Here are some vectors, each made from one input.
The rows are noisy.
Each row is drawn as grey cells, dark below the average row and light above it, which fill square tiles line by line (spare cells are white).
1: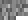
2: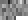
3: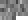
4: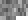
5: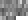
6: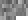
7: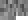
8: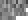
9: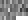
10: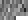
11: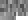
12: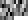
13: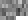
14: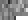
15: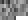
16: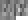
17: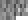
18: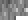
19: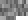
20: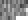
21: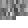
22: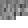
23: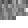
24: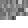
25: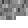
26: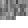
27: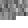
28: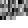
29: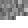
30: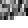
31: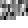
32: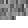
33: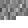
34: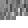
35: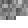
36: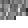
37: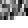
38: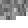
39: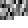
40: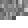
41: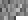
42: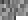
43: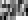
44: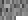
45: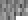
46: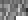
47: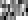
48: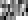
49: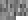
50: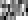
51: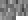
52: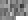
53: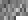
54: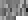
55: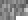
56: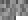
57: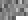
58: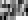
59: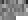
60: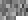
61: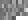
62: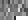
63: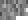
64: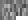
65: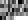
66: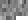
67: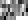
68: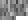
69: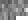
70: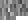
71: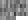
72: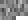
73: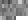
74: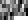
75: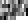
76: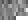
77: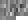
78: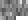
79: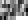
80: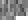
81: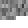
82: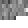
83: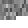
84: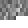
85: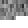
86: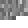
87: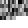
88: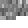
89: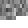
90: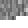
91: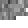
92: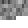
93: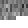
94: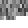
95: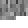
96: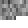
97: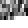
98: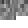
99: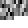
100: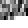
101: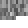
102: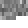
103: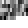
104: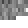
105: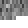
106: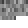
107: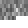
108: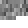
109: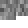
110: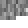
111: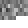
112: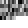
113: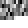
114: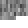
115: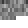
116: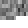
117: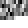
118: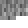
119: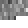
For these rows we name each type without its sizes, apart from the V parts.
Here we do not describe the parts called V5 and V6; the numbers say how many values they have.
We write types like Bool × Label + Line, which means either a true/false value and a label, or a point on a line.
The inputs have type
(Bool × Bool × Bool + V6) × Label + V5.
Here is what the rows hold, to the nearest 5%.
About 80% of them hold a label, together with either three true/false values, or a value of V6. The rest hold a value of V5.
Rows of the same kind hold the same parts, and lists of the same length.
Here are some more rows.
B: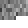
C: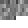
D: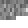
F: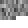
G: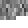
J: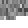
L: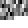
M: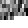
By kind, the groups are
B, G, J
C, D, F
L, M

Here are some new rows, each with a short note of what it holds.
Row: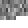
a label and a value of V6
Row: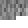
a label and three true/false values
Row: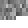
a label and a value of V6
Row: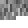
a label and a value of V6
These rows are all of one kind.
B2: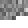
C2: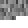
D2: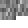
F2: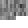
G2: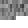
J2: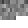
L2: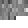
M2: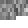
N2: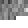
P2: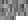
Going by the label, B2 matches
L2 and N2.
